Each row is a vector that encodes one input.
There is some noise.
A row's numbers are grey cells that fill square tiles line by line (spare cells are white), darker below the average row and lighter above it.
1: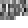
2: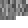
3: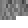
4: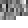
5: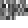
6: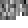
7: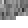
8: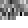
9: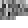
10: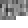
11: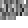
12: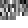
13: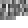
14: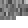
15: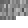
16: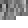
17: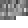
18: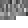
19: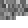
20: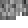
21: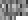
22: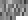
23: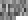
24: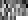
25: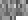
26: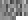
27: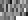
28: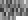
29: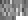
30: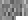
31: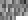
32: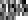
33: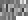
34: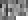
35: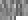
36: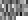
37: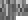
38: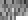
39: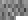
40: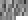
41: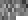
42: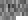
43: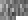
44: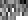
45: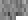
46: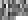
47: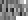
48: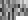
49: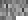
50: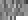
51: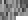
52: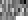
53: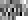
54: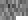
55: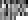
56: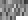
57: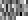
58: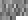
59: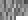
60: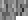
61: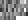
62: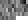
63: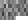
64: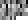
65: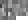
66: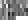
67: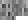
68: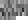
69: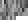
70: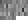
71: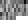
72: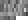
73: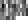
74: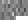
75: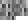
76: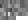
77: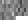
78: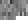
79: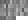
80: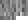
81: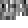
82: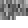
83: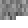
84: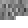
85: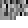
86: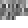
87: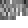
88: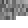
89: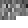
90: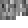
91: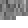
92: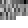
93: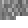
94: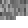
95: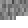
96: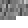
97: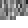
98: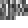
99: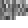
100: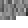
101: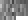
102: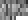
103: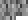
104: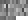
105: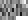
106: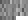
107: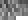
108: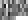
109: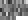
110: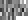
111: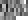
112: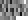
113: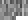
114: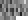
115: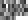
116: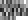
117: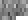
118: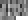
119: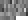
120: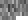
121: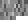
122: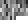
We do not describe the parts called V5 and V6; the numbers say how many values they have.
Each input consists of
either a point on a 4-point line and a value of V6, or a true/false value and a value of V5.
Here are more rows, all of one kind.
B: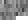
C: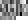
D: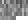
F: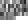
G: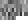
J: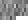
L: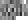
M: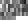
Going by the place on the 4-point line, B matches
D and L.
